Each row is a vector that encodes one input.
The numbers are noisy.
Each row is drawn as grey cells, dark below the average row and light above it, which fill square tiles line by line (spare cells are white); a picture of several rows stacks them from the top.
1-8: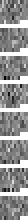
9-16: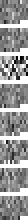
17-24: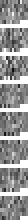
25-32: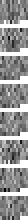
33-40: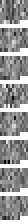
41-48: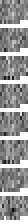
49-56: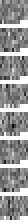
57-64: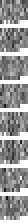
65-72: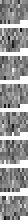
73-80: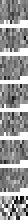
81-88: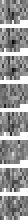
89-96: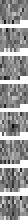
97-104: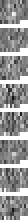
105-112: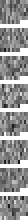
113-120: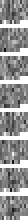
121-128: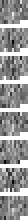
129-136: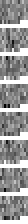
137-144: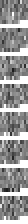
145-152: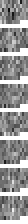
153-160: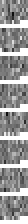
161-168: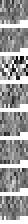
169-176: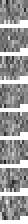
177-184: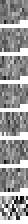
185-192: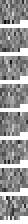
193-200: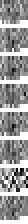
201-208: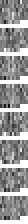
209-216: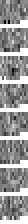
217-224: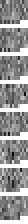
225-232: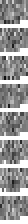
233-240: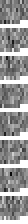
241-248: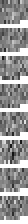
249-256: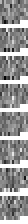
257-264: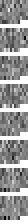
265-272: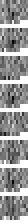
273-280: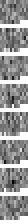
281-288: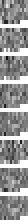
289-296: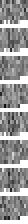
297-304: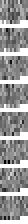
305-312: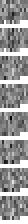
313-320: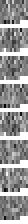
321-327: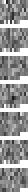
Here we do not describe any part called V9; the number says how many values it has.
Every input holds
a list of up to two items, each a point on a 5-point line and a value of V9.
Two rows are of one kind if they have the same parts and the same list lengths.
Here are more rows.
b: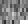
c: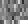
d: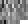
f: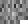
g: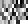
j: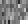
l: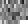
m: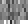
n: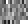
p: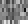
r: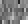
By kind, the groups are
b, d, f, j, n, r
c, l, m, p
g

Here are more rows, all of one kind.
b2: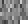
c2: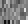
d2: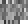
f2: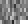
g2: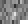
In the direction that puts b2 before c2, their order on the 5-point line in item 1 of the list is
b2, g2, c2, f2, d2.
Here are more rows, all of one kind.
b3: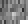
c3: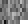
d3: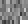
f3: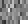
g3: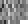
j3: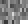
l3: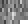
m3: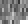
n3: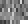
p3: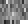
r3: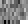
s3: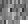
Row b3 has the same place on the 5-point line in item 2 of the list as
g3 and r3.
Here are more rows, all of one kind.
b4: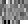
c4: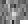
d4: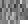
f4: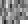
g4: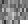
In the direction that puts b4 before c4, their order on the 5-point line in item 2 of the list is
d4, b4, f4, c4, g4.
